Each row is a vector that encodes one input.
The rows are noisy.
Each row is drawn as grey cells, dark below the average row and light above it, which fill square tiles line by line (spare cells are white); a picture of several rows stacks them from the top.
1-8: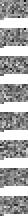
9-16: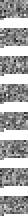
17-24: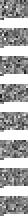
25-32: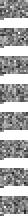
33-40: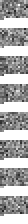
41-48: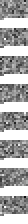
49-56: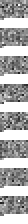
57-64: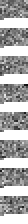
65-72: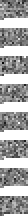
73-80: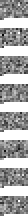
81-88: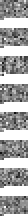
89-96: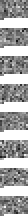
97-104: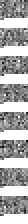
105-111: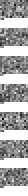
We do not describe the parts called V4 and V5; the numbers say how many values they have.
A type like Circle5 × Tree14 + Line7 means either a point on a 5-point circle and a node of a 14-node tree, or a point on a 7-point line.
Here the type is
Bool × Line6 × V4 × V5.
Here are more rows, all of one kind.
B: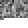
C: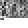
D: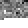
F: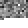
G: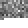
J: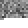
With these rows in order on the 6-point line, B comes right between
G and J.
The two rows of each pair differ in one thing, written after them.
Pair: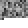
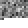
the true/false value
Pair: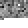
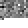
the value of V4
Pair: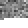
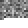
the value of V5
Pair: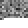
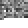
the true/false value
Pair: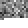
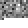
the place on the 6-point line
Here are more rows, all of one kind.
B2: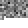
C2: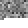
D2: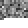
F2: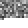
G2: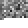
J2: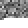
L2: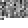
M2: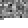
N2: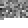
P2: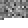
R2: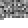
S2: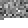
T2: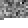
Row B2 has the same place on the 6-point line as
C2 and T2.
